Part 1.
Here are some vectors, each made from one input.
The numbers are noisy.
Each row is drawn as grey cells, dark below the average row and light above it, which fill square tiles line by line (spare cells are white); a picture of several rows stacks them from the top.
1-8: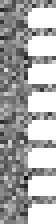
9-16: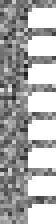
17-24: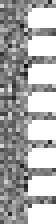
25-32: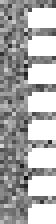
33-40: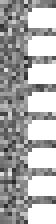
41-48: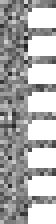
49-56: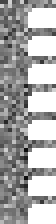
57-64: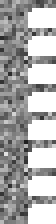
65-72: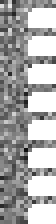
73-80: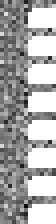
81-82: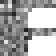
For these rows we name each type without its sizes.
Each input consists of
a point on a line.
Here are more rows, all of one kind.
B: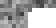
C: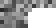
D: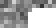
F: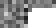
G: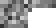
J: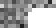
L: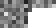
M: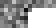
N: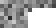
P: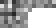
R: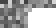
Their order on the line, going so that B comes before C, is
L, F, M, D, B, N, G, C, J, R, P.
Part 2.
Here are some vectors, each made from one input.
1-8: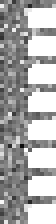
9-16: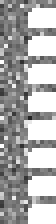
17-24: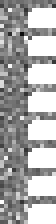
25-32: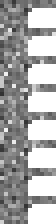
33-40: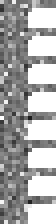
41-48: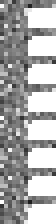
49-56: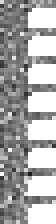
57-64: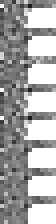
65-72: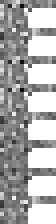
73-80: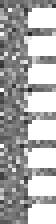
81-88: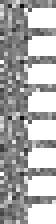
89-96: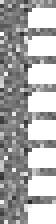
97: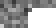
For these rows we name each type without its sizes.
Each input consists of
a point on a line.
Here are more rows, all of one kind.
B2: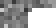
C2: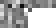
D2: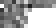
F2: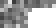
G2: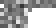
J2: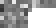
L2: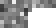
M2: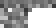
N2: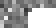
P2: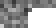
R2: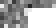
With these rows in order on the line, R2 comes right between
D2 and F2.
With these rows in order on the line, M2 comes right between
N2 and P2.
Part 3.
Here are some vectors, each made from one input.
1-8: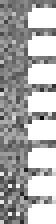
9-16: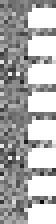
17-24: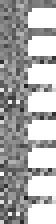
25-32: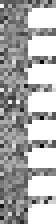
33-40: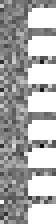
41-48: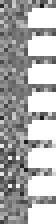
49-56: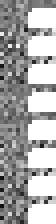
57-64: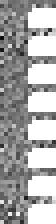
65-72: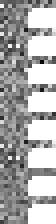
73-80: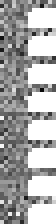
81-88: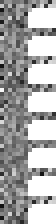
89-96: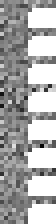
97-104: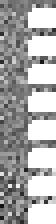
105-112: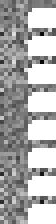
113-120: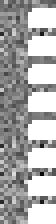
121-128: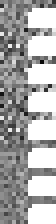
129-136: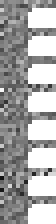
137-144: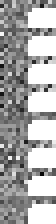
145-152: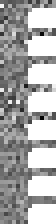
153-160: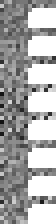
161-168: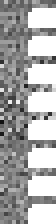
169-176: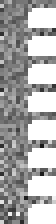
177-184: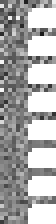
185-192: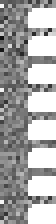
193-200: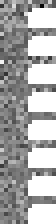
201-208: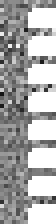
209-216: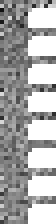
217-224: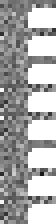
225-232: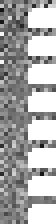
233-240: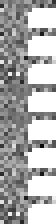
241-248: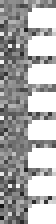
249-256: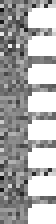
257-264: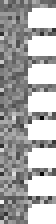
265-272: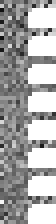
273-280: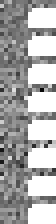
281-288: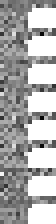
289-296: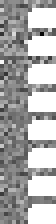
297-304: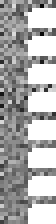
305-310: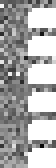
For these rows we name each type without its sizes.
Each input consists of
a point on a line.
